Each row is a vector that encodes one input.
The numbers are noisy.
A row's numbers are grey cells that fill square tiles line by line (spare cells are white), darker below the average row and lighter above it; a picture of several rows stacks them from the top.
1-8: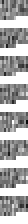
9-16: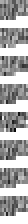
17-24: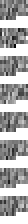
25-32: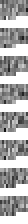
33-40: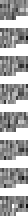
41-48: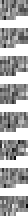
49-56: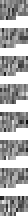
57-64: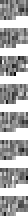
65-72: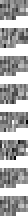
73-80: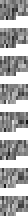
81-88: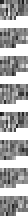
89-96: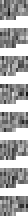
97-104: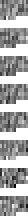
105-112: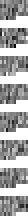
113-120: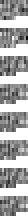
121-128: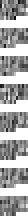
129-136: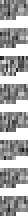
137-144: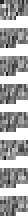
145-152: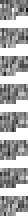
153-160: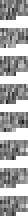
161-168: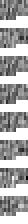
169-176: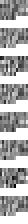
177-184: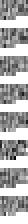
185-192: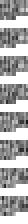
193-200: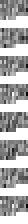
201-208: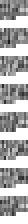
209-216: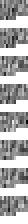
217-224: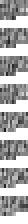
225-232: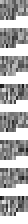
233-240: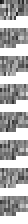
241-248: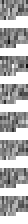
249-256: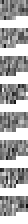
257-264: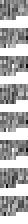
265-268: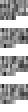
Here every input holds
a true/false value, together with either a point on an 18-point circle, or a fixed value.
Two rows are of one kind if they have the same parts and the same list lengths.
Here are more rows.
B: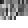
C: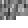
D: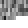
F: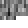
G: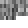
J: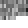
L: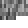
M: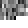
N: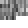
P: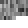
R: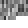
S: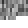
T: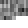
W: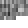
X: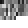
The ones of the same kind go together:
B, M, X
C, D, F, G, J, L, N, P, R, S, T, W

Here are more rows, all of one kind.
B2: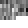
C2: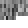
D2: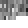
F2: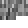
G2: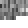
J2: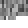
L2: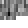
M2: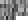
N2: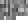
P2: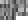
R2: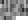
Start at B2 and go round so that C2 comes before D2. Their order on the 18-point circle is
B2, F2, R2, C2, M2, P2, G2, J2, N2, D2, L2.
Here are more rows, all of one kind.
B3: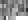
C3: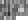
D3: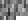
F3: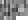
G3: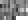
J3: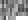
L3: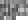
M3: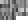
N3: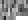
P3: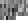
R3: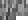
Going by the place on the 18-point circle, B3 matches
C3 and F3.
